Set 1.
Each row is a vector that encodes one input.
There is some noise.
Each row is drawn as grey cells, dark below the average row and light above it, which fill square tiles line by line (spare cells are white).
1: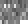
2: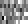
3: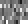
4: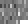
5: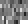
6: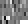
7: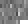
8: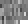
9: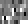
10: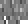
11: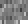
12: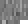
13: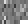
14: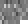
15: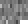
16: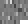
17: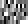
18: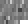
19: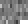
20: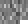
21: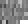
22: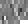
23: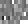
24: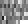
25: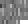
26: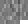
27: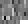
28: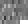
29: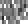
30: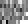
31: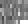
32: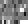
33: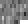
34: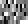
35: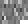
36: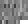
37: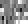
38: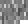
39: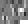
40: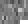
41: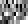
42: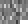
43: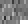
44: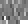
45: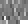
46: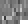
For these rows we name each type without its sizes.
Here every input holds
either a fixed value, or a point on each of two lines.
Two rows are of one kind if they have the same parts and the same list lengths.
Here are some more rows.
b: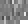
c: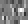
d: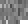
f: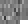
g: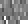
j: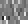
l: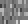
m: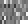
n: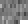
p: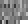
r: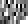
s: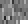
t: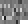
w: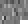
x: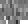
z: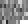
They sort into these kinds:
b, c, d, f, g, j, l, m, n, p, s, t, w, x, z
r

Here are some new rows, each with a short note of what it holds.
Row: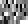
a fixed value
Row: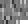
a point on each of two lines
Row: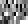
a fixed value
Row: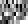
a fixed value
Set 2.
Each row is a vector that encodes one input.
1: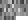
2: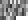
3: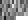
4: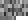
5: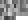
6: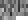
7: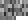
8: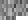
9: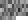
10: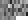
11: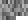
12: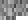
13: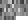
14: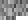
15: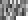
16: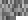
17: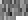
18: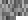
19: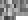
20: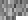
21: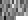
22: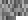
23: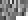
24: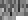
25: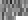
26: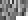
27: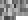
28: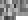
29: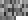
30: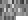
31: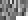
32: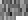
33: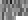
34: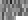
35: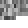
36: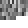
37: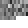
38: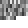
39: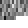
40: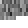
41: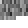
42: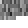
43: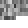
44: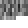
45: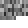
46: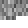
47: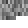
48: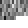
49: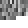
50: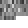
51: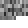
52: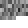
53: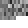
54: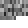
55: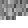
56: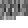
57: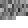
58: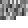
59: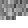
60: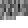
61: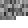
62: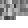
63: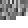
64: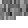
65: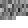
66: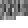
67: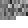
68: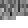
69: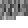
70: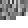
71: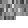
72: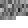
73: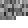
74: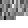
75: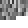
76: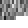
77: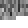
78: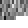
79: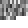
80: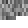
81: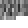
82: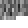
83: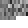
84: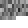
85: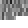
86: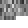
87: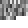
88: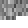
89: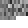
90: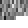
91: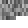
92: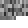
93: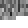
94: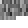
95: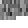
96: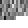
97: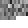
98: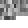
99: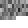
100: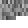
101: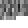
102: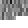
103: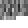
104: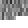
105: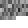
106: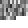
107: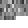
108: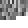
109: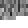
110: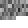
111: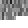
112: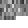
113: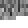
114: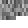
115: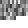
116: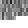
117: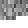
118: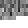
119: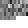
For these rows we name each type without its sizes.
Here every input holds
a point on a line.
